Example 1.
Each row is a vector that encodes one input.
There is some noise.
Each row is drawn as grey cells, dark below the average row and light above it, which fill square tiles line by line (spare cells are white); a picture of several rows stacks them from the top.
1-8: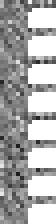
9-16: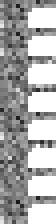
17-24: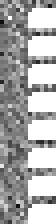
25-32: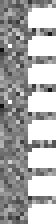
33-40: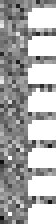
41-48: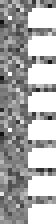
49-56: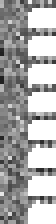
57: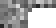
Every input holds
a point on a 5-point circle and a true/false value.
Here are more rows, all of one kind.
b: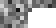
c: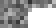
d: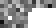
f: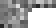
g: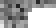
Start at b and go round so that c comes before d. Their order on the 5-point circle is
b, g, f, c, d.
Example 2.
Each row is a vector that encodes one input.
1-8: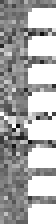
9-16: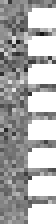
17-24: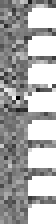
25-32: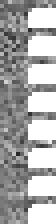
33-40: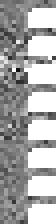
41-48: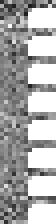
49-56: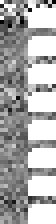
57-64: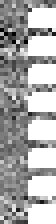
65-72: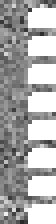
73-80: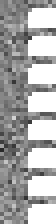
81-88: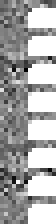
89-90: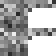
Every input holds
either a point on an 11-point circle, or a point on a 6-point line.
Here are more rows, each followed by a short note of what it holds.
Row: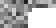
a point on an 11-point circle
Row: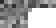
a point on an 11-point circle
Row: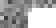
a point on a 6-point line
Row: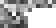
a point on an 11-point circle
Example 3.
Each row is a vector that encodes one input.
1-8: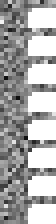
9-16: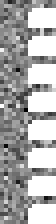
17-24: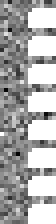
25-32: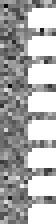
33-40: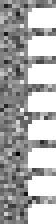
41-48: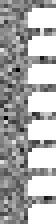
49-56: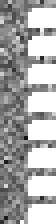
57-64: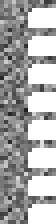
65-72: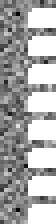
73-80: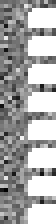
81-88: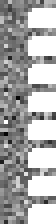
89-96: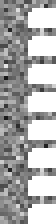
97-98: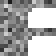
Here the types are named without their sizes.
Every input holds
either a label, or three true/false values.
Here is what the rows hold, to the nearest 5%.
About 55% of them hold a label. The rest hold three true/false values.
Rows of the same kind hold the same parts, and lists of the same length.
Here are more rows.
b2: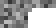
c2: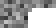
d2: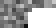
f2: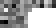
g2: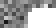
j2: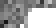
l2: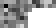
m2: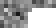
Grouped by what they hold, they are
b2, c2
d2, f2, g2, j2, l2, m2

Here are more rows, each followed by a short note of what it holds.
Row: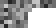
three true/false values
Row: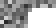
a label
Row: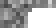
a label
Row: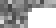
a label
